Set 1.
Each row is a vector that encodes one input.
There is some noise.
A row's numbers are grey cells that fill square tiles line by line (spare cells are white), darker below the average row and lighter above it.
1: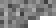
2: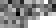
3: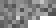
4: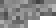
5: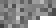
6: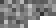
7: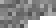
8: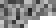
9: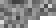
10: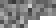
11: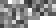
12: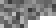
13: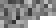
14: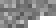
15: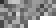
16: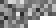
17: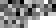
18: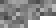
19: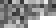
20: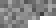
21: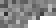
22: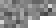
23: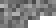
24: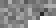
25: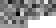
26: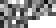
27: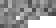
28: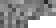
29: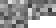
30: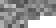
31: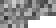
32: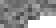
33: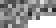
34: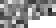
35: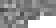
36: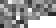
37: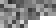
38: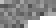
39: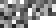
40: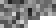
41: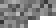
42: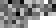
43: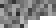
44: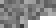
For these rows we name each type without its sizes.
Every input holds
either a fixed value, or a node of a tree.
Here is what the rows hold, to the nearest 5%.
About 10% of them hold a fixed value. The rest hold a node of a tree.
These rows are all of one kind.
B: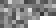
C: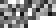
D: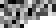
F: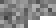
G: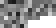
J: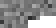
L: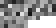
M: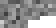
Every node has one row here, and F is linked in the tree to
M.
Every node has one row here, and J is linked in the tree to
C and G.
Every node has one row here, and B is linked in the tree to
D and L.
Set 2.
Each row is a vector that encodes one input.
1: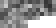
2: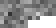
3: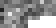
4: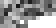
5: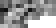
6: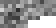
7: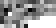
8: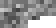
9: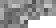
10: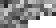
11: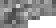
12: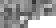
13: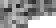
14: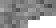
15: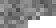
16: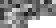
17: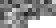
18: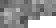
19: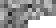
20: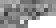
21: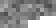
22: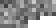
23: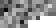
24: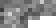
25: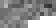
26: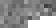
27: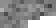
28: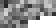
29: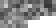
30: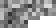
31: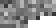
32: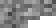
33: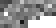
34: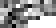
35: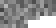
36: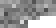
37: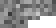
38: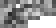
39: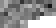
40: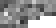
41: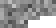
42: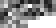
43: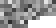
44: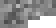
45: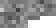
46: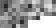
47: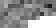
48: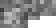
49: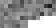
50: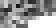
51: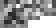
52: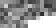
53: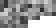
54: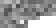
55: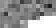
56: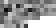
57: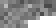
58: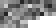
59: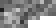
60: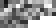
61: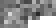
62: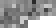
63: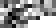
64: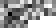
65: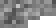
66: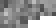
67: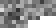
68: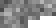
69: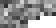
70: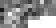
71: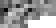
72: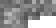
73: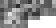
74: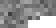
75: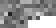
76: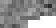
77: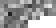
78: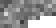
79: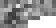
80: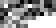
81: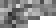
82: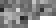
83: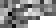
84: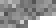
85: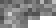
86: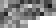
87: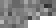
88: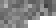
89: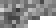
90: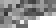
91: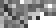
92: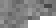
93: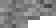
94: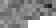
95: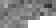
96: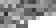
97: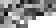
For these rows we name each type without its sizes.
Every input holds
a point on a circle.
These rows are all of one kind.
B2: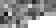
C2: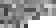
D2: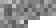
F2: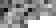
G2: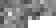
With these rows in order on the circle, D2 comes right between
B2 and C2.
